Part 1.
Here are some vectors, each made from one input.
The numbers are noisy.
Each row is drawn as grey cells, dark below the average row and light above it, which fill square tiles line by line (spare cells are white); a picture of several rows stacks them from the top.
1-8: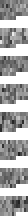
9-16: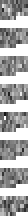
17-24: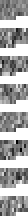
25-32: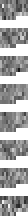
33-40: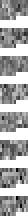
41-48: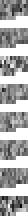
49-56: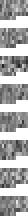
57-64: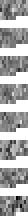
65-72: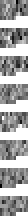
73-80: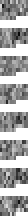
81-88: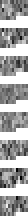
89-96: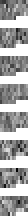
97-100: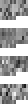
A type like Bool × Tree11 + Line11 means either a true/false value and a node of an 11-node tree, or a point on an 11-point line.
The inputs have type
Circle10 × Tree8 + Line6.
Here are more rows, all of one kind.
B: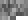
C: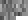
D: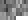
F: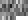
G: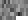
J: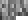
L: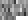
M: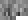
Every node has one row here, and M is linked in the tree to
B, C and J.
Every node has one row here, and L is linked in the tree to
C and G.
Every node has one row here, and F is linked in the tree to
D.
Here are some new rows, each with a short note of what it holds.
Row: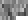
a point on a 10-point circle and a node of an 8-node tree
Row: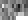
a point on a 6-point line
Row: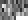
a point on a 6-point line
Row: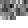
a point on a 10-point circle and a node of an 8-node tree
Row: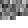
a point on a 10-point circle and a node of an 8-node tree
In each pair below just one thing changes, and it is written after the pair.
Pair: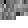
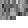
the place on the 10-point circle
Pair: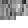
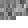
the node of the tree
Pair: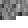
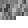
the node of the tree
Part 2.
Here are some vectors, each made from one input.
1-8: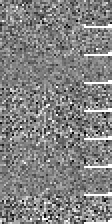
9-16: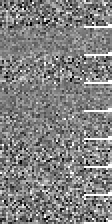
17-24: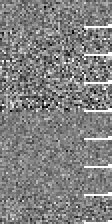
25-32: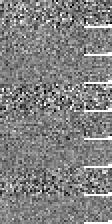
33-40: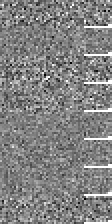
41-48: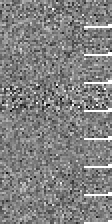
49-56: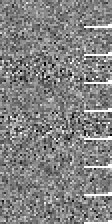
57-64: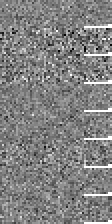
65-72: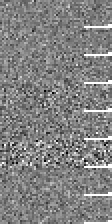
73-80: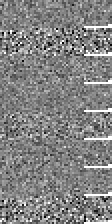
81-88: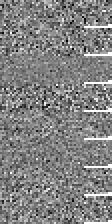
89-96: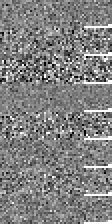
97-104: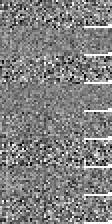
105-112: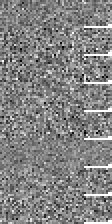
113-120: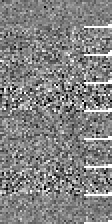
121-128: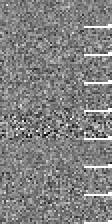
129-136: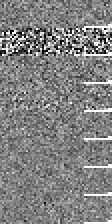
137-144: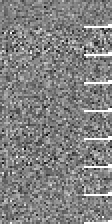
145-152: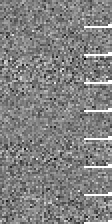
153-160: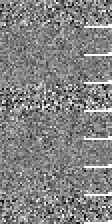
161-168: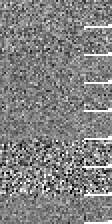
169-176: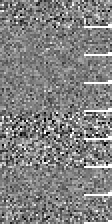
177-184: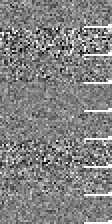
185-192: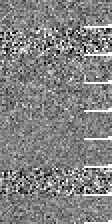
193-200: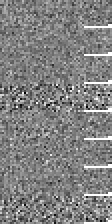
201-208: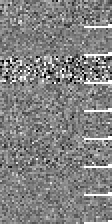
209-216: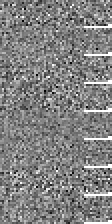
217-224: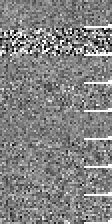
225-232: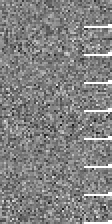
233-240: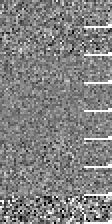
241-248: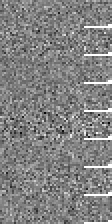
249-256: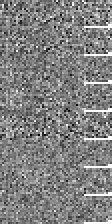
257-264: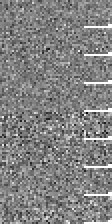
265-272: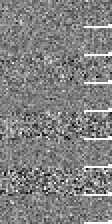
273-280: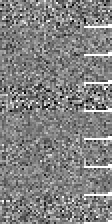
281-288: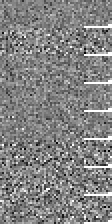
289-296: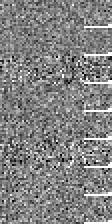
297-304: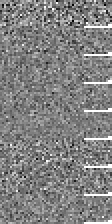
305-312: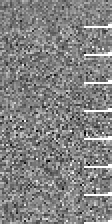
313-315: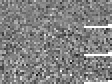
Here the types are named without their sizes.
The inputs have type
(Circle + Line) × Line.
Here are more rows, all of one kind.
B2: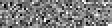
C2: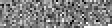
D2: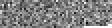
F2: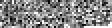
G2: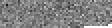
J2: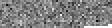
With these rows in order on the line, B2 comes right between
F2 and G2.
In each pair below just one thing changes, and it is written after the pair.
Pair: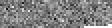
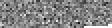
the place on the line
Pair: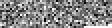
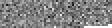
the place on the line
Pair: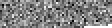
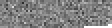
the place on the line
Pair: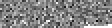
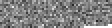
the place on the circle
